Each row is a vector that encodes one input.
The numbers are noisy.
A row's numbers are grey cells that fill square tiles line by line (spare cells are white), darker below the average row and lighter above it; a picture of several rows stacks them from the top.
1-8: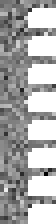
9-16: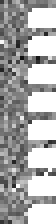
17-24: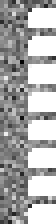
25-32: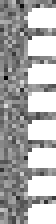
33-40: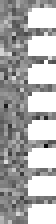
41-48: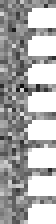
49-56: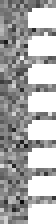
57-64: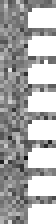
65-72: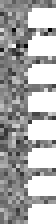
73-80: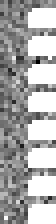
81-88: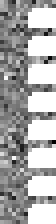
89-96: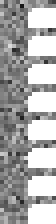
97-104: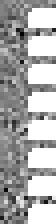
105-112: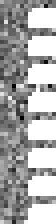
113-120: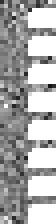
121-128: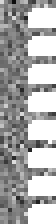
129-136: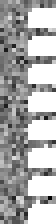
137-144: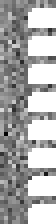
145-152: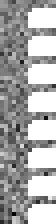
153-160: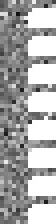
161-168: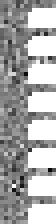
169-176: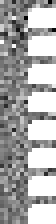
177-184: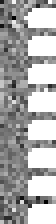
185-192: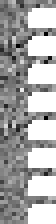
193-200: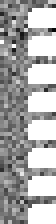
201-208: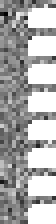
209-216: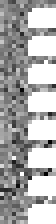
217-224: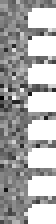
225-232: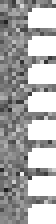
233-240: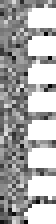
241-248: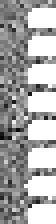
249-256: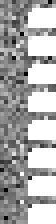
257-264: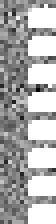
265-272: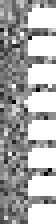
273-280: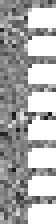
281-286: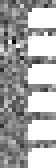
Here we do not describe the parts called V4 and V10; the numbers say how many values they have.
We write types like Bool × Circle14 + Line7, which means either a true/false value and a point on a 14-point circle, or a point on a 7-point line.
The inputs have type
Bool × (Line7 + V4) + V10.
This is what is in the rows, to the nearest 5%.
About 60% of them hold a true/false value, together with either a point on a 7-point line, or a value of V4. The rest hold a value of V10.
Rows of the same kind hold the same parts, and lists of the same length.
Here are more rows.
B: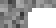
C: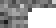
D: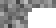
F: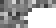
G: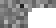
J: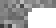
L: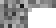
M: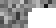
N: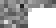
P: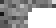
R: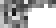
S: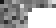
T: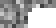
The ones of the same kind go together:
B, C, P, R, S
D, F, G, J, L, M, N
T

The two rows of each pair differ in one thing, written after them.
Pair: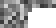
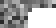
the true/false value
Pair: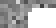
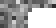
the value of V4
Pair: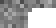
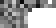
the value of V4
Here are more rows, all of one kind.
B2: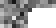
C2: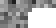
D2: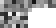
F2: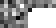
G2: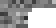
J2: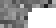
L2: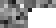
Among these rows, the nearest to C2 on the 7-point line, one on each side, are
B2 and F2.
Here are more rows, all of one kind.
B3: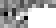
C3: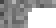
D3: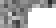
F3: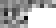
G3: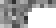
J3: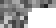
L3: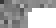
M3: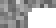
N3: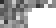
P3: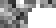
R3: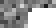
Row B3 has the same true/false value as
D3, F3, G3 and M3.
